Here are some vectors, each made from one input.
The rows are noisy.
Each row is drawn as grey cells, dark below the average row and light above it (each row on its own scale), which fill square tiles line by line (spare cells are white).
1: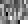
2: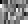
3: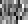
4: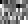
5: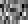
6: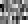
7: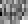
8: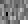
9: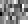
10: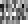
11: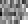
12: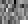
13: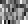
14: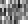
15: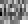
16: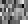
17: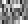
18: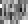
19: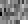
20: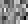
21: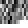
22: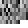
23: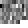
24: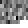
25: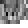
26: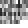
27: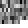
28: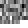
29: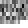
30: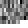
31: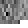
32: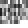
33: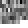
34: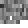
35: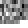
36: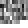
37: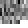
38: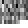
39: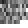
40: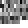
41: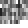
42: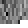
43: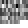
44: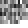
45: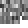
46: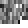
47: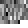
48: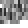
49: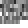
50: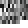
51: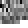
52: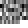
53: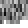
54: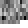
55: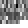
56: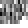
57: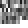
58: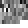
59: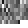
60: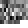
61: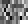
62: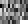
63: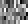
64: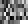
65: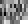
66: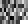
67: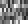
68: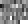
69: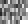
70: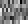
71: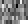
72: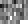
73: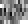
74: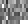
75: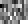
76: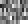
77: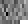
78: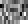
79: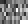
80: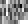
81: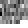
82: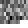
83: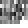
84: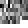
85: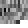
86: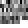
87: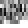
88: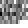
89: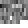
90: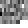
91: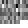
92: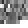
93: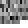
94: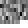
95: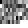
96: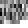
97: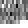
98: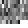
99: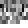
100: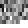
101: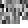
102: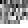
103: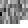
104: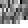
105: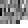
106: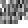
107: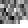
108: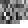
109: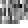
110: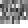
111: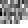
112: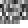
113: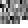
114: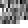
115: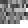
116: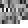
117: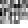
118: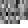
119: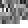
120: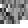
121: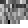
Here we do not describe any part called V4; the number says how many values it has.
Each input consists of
one of 5 labels and a point on a 5-point line, together with either a point on a 6-point line, or a value of V4.
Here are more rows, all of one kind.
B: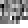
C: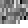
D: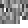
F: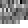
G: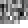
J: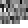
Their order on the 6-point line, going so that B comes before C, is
G, B, D, J, F, C.
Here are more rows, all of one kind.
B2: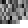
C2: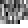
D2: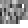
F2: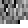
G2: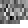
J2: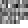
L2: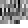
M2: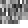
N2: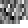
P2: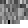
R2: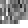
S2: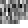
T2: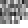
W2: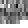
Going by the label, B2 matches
M2, P2, R2 and S2.
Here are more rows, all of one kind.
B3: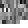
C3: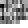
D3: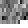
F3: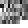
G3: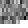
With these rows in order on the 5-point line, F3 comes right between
B3 and D3.
